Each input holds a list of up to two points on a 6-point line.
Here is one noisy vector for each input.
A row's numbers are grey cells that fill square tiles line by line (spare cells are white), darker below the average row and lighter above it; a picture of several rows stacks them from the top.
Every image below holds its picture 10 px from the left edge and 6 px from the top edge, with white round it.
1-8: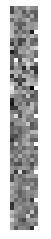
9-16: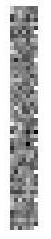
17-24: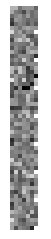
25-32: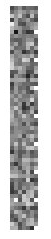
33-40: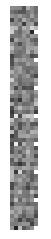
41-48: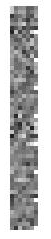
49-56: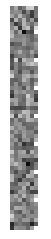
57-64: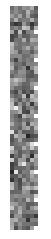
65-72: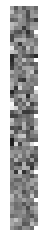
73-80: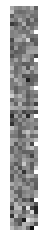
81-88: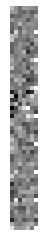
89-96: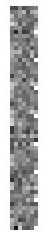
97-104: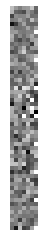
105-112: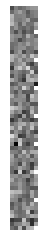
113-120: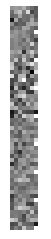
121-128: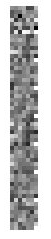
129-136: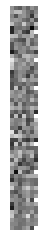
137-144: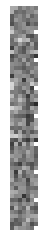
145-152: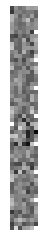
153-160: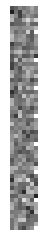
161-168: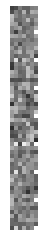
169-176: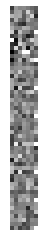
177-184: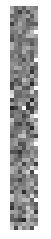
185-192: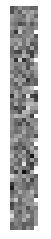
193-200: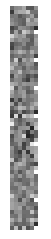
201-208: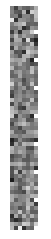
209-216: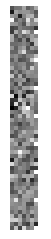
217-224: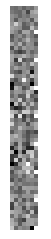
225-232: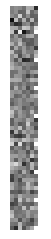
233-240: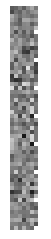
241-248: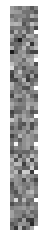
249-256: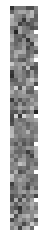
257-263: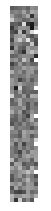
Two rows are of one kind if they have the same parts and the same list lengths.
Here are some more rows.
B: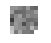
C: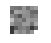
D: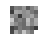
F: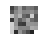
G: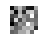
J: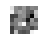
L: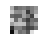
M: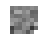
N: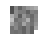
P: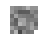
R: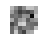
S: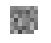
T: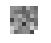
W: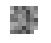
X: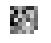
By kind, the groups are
B, J, L, P, R, S, T, W
C, D, F, M, N
G, X

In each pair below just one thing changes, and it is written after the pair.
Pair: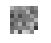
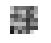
the place on the 6-point line in item 2 of the list
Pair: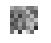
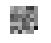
the place on the 6-point line in item 2 of the list
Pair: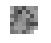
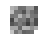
the place on the 6-point line in item 1 of the list
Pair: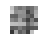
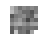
the place on the 6-point line in item 2 of the list
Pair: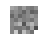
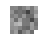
the place on the 6-point line in item 1 of the list
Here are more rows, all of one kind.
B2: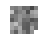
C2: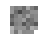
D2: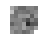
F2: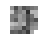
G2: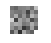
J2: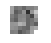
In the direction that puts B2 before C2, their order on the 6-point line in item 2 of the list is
G2, F2, J2, B2, C2, D2.
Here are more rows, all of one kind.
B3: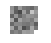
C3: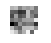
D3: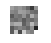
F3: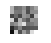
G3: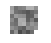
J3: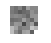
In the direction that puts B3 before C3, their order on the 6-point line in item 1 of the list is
D3, F3, G3, J3, B3, C3.
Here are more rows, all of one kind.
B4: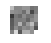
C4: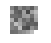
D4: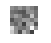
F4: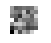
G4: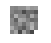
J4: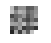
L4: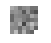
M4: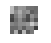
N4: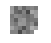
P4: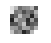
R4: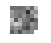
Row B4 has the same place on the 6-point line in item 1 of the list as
J4 and M4.
